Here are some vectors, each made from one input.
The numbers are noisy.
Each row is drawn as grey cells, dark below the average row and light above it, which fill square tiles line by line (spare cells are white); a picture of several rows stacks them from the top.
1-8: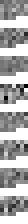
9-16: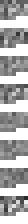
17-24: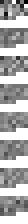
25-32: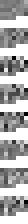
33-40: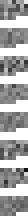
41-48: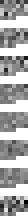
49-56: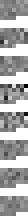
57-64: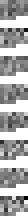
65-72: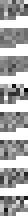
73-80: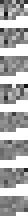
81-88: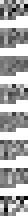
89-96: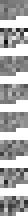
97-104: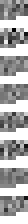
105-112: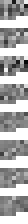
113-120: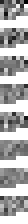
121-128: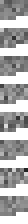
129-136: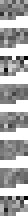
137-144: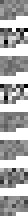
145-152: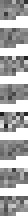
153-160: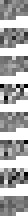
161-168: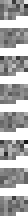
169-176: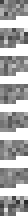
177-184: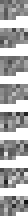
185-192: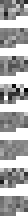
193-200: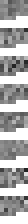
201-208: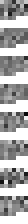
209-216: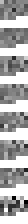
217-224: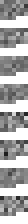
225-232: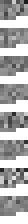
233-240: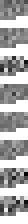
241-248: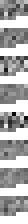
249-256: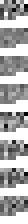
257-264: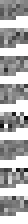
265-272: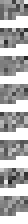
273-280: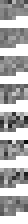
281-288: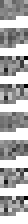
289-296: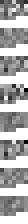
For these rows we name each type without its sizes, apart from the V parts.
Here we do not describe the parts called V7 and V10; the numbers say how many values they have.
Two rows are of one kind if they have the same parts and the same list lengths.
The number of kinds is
4.
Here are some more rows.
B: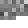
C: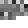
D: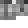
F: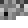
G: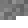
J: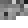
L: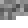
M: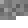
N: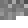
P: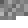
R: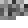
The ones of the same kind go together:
B, C, P
D, L, N
F, R
G, J, M

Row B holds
a point on a line and three true/false values.
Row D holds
three true/false values and a value of V7.
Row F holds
a point on a line and a value of V10.
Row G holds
a value of V7 and a value of V10.
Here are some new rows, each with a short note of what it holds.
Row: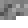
a point on a line and a value of V10
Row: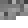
a value of V7 and a value of V10
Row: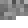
a point on a line and three true/false values
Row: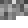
three true/false values and a value of V7
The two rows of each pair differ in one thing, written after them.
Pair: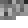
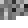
the value of V7
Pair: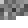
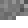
the value of V7
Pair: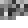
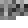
the value of V7
